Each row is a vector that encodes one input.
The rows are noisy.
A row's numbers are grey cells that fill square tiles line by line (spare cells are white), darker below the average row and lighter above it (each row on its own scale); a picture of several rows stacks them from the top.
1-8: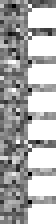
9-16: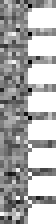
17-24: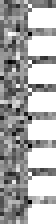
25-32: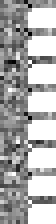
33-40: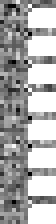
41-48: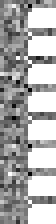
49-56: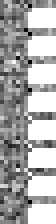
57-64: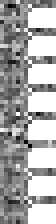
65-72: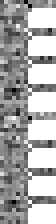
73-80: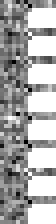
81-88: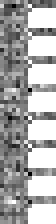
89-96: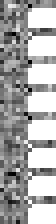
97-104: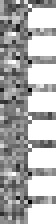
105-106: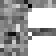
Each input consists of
a true/false value, together with either a point on a 10-point circle, or a fixed value.
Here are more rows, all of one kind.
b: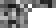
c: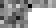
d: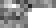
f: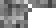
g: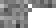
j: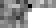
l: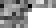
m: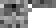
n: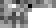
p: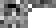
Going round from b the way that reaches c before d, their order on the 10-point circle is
b, c, j, l, f, g, d, n, m, p.
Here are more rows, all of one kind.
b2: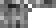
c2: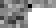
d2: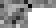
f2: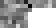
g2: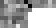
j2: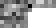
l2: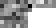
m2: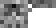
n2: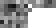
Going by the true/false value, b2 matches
m2 and n2.
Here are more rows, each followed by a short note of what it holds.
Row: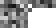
a point on a 10-point circle and a true/false value
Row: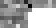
a point on a 10-point circle and a true/false value
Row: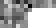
a point on a 10-point circle and a true/false value
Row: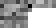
a point on a 10-point circle and a true/false value
